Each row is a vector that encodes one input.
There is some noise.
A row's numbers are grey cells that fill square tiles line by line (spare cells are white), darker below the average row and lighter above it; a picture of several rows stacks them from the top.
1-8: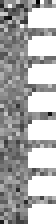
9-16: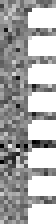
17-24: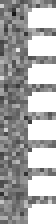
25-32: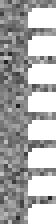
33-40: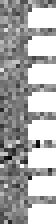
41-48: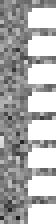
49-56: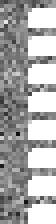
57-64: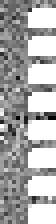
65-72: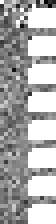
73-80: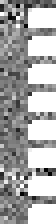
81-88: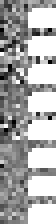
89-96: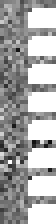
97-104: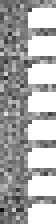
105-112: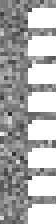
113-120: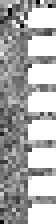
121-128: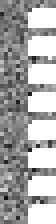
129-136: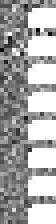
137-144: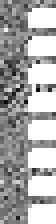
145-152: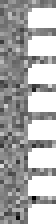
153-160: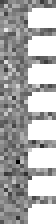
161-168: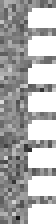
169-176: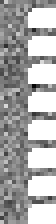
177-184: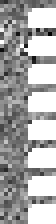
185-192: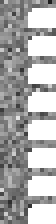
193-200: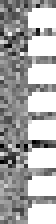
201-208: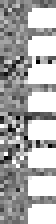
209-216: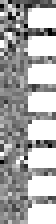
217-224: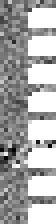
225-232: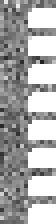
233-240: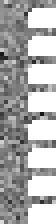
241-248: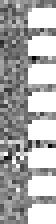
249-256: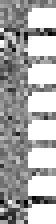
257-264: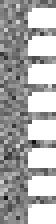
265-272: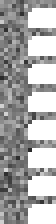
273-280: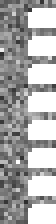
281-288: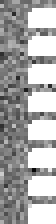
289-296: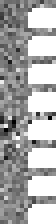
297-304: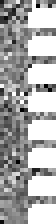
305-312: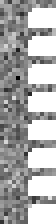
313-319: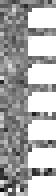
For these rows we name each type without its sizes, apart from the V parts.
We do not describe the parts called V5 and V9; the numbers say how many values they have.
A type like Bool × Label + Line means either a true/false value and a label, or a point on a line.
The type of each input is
(Bool × Bool × Bool × Bool + V9) × (Tree + V5) + Circle.
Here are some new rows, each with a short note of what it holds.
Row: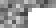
four true/false values and a value of V5
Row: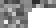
a node of a tree and four true/false values
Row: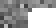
a node of a tree and a value of V9
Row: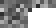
a node of a tree and a value of V9
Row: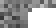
a node of a tree and a value of V9
